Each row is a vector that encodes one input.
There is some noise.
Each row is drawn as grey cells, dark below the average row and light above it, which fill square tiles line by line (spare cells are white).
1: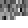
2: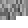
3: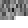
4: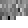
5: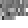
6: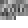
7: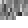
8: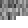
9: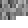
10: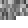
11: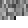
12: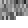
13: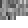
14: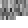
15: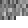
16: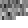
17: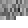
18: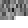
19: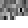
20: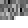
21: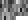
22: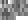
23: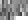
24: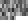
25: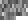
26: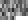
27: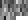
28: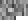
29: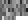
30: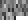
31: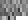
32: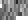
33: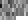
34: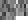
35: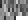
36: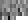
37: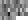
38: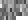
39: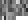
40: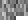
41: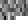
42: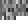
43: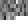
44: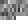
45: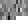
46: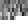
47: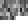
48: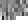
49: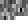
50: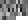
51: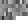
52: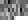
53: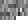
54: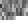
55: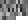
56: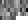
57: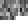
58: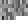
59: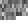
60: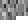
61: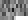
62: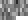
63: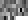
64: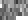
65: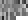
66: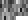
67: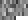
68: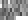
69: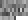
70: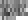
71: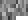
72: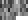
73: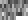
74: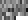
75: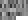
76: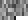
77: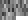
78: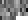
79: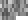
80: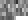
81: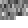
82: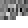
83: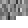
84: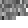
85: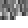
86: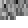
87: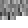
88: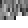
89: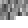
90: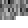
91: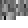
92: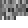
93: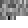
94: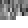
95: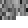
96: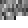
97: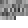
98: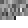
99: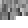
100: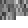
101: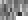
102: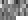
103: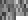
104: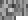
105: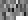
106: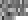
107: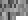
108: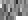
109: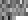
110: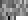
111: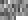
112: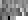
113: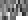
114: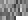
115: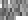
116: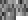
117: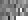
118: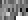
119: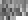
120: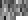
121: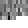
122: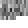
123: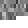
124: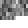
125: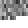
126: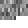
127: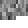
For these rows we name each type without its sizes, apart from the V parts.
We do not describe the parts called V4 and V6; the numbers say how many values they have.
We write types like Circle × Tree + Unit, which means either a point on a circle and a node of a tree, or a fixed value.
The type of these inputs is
Bool × Bool × Bool × Bool × (Line × V6 + V4).
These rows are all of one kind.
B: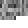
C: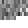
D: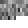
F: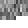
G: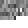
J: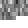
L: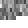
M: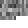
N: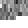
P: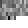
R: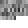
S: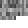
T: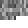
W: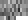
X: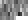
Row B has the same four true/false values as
M, P, S and T.
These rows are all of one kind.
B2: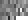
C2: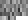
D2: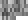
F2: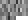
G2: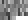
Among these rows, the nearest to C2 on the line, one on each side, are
B2 and G2.
